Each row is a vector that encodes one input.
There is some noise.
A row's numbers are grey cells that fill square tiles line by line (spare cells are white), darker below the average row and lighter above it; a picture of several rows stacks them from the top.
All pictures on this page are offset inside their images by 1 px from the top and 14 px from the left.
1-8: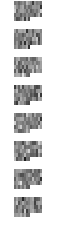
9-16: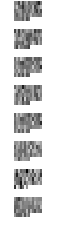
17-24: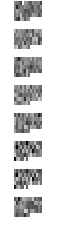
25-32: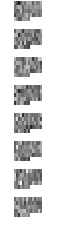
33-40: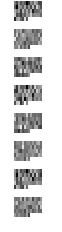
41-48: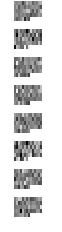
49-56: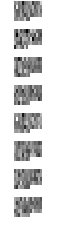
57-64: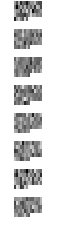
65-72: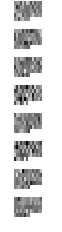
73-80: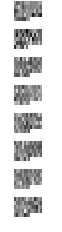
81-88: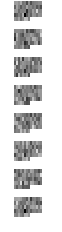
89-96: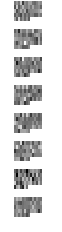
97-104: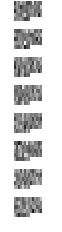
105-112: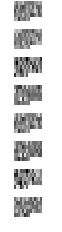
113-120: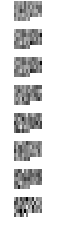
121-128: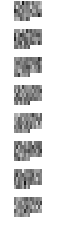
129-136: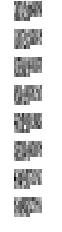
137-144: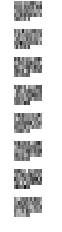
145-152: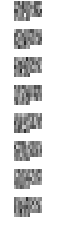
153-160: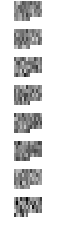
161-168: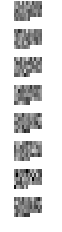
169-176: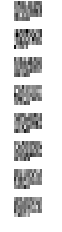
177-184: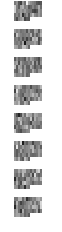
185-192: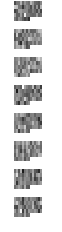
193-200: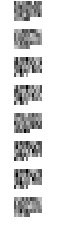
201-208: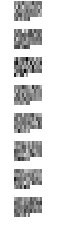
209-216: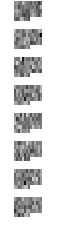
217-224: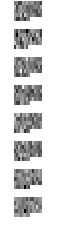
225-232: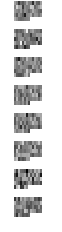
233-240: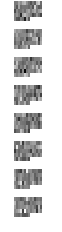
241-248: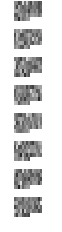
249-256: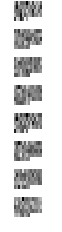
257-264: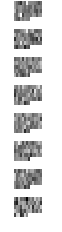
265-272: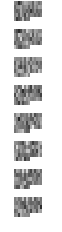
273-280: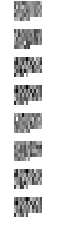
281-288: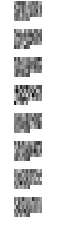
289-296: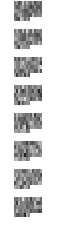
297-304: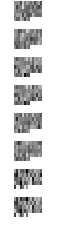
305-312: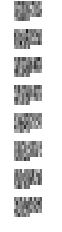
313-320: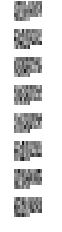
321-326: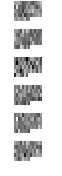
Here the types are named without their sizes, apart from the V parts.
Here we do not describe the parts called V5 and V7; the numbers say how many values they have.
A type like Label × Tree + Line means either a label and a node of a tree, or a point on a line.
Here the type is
(Bool × Bool × Bool × Bool × Bool + Unit) × Tree × (Tree + V5 × V7).
